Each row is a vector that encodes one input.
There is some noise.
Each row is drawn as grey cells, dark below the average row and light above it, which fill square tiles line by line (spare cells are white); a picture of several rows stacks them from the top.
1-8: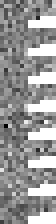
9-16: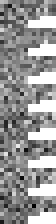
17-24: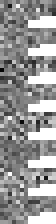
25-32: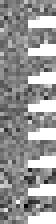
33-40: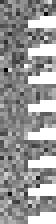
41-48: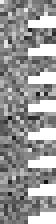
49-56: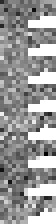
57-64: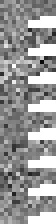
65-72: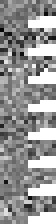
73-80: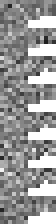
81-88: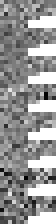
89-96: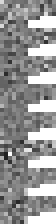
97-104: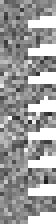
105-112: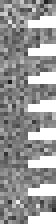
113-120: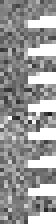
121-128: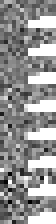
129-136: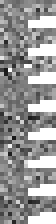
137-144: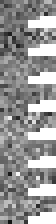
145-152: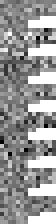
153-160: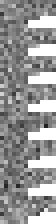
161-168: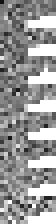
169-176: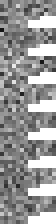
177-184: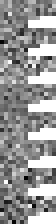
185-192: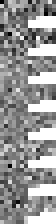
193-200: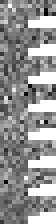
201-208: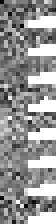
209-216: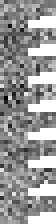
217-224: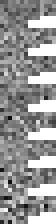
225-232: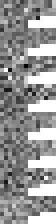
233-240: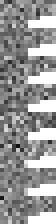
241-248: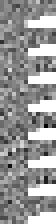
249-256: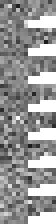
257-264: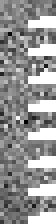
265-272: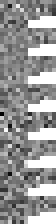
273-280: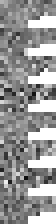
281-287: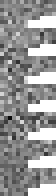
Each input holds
either a node of a 10-node tree, or a node of a 12-node tree.
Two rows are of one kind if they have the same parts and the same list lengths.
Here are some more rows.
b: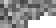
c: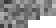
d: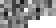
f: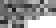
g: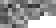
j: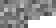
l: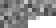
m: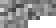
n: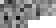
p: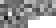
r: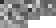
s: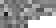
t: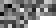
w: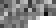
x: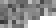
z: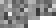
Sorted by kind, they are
b, f, g, m, r, t, x
c, d, j, l, n, p, s, w, z

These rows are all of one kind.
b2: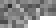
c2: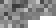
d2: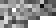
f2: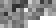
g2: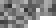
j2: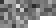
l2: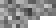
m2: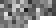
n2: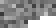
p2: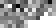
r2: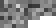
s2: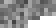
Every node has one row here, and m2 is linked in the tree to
b2, d2 and g2.
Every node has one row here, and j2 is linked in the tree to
b2 and r2.
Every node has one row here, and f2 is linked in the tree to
c2, p2 and s2.
